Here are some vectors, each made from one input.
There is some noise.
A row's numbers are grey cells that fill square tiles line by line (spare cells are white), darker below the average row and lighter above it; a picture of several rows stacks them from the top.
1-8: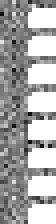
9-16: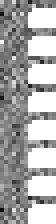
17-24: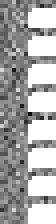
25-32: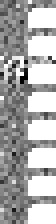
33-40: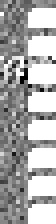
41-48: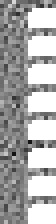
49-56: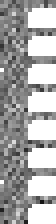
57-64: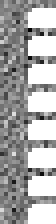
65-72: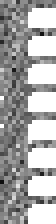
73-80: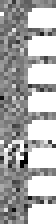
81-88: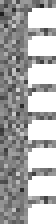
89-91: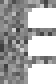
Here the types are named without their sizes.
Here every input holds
a list of points on a line.
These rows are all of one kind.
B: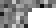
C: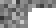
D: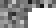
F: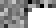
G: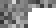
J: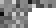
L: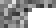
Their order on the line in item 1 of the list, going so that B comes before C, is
B, G, J, C, L, D, F.
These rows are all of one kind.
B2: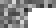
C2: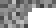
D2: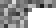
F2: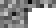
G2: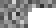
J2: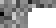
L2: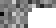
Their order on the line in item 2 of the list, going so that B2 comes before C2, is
J2, F2, B2, D2, L2, G2, C2.
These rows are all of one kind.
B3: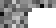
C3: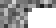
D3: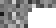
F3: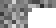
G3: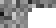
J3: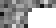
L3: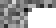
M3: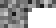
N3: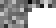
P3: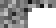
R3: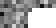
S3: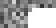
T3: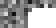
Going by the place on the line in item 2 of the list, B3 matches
F3, L3, P3 and S3.
